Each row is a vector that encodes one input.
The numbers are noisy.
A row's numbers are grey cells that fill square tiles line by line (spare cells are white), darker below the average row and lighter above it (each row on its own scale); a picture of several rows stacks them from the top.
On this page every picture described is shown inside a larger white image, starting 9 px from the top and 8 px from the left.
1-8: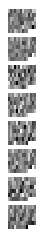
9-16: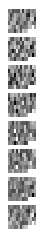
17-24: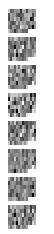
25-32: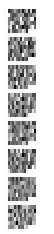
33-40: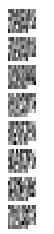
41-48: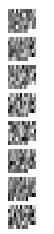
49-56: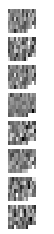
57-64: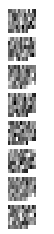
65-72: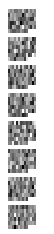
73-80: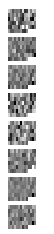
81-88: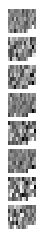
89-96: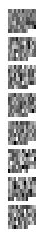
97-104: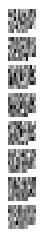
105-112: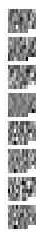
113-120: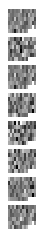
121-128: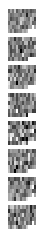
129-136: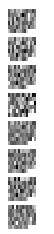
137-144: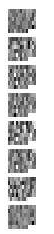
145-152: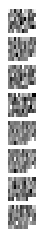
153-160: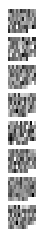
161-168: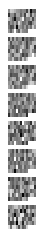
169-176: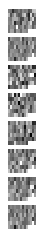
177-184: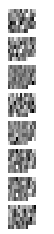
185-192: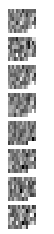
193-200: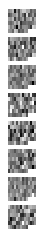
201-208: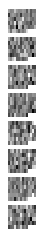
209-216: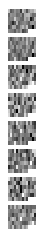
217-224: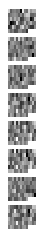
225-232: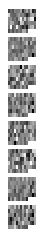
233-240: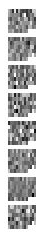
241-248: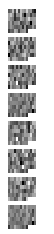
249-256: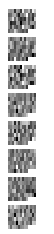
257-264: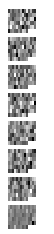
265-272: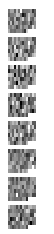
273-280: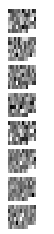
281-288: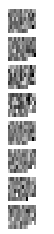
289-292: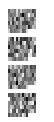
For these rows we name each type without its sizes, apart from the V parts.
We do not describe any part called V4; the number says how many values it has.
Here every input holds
a list of items, each a true/false value and a value of V4.
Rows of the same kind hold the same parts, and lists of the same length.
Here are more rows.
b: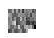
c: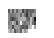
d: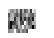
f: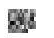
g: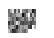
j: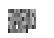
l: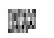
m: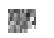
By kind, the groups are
b
c, j, m
d, f, g, l

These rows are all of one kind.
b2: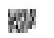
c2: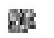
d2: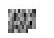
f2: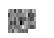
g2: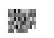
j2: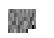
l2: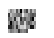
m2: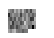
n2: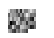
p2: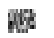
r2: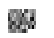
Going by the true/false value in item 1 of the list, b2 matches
d2 and g2.
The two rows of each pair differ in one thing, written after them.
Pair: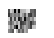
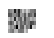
the value of V4 in item 2 of the list
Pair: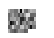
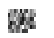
the value of V4 in item 2 of the list
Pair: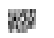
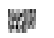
the true/false value in item 2 of the list
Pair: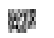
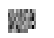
the true/false value in item 1 of the list
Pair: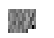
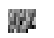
the true/false value in item 2 of the list
